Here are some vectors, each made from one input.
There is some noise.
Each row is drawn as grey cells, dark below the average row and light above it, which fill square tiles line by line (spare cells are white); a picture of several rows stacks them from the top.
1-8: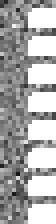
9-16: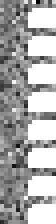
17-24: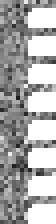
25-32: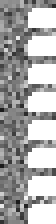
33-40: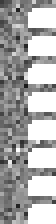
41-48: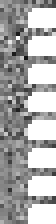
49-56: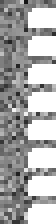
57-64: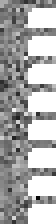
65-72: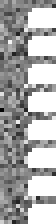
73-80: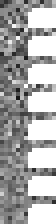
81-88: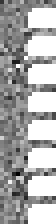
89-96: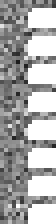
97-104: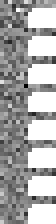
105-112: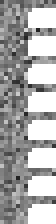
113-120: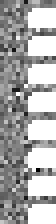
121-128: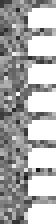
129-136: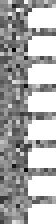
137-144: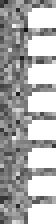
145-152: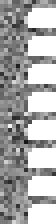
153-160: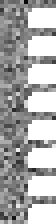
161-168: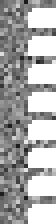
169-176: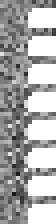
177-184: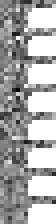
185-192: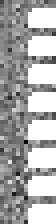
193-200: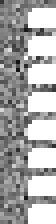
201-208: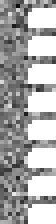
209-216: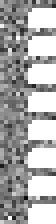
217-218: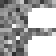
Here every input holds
a node of an 8-node tree, together with either a node of an 8-node tree, or four true/false values.
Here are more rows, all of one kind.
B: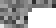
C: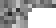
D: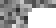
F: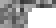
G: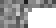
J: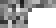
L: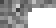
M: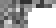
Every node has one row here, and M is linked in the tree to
F.
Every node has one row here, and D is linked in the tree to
C.
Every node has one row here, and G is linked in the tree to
B, F and L.
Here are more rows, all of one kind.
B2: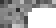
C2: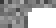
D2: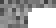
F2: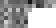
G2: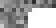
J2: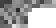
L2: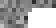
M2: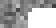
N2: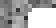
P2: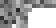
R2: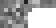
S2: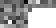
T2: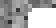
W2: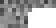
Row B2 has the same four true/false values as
C2, D2, F2 and W2.
